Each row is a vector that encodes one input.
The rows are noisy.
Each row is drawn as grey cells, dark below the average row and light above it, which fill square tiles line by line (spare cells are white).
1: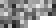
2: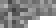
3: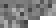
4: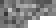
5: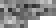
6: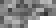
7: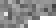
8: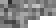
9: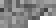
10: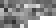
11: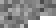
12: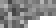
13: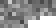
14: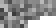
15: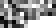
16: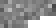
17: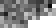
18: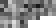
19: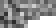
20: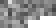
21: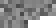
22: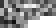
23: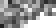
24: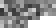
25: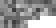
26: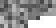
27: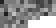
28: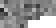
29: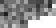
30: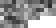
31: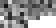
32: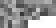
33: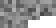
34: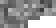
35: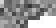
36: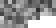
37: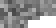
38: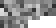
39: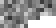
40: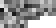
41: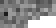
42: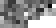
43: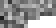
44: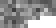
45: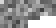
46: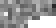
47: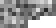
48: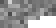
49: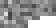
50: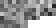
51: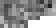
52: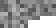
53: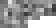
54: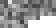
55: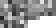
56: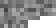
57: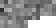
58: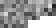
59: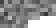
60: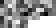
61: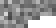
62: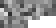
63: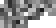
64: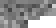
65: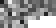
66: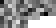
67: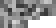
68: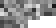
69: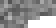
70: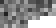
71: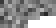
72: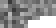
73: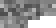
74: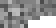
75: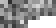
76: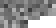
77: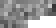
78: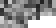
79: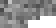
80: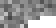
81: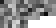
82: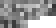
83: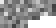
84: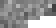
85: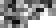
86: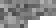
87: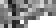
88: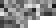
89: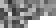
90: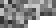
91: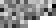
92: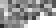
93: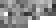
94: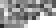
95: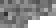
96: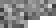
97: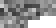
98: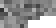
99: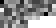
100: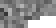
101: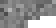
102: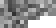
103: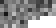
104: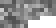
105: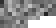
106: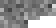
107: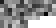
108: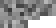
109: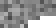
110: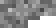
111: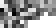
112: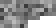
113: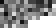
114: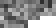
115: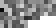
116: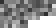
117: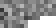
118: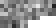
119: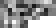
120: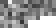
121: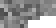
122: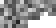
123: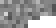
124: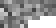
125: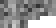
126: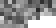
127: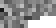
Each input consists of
a list of up to two points on a 13-point line.
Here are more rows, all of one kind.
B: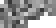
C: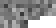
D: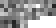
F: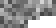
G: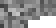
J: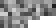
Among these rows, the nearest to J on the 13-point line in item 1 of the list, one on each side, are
D and G.
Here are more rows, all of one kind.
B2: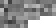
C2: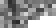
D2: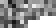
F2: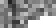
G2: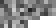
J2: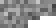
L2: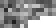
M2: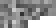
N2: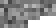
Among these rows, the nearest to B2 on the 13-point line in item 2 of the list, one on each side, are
L2 and M2.
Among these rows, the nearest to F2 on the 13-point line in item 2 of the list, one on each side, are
C2 and D2.
